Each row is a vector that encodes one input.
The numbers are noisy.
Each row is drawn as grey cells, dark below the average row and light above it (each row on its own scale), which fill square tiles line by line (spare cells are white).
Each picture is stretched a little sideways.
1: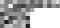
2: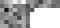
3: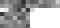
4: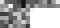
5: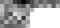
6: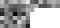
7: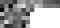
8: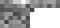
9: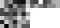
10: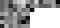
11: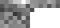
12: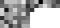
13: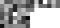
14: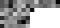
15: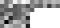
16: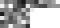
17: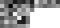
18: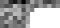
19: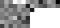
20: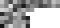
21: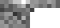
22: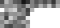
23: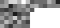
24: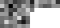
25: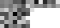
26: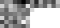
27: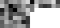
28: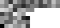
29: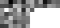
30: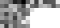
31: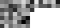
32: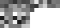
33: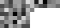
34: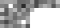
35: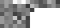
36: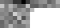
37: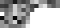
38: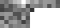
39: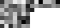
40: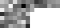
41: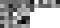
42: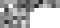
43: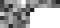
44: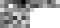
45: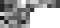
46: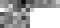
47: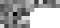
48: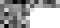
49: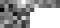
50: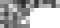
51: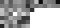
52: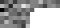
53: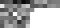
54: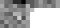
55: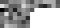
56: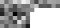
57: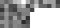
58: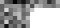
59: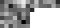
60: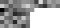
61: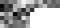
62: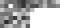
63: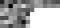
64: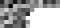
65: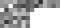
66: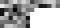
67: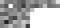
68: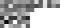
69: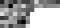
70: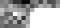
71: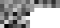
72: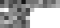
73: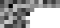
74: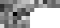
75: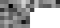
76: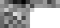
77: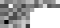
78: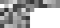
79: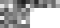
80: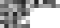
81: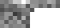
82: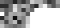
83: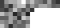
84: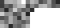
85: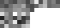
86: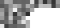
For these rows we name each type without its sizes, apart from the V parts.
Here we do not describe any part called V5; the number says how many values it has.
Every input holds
a true/false value, together with either a point on a line, or a value of V5.
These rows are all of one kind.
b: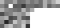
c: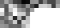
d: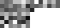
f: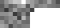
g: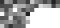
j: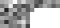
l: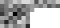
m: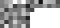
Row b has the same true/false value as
d and l.
